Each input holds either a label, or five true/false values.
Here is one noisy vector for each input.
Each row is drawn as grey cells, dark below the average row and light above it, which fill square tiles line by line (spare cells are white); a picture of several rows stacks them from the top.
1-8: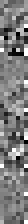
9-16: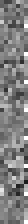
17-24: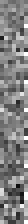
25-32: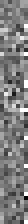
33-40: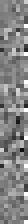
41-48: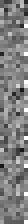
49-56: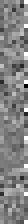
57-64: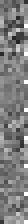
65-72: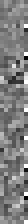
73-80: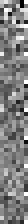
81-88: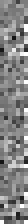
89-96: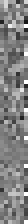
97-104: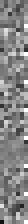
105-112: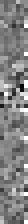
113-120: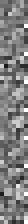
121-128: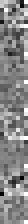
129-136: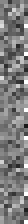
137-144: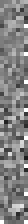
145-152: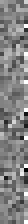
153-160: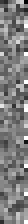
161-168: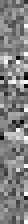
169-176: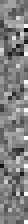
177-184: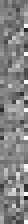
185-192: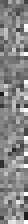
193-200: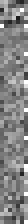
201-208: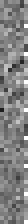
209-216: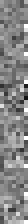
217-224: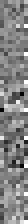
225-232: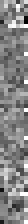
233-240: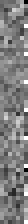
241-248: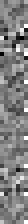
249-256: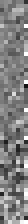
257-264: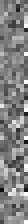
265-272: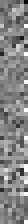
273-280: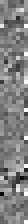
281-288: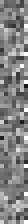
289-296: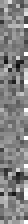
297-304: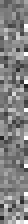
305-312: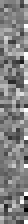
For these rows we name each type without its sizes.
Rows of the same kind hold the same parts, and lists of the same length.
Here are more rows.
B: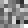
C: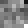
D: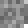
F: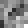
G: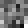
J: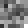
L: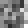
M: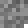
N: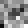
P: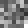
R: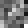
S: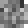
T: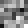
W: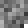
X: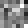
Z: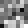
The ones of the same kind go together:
B, J, N, P, Z
C, D, F, G, L, M, R, S, T, W, X

